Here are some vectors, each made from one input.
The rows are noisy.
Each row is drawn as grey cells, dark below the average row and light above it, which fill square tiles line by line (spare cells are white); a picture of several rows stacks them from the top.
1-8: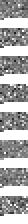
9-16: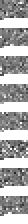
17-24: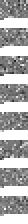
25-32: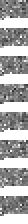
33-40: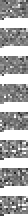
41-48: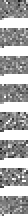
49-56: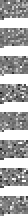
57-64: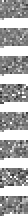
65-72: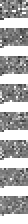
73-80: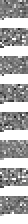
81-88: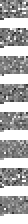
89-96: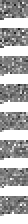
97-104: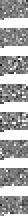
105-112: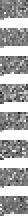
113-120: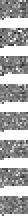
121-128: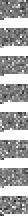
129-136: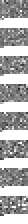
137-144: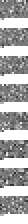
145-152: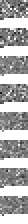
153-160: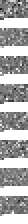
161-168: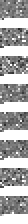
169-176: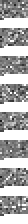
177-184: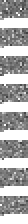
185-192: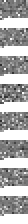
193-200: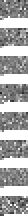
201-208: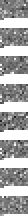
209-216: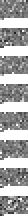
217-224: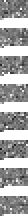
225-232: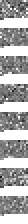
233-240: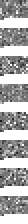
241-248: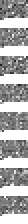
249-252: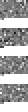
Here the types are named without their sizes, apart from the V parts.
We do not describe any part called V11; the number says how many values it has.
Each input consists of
either four true/false values and a value of V11, or a list of points on a line.
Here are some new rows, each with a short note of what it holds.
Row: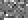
a list of two items
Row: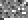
a list of one item
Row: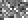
the empty list
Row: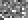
a list of one item
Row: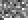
a list of one item
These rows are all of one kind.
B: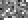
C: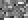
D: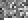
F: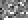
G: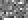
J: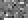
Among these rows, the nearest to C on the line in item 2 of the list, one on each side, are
D and G.
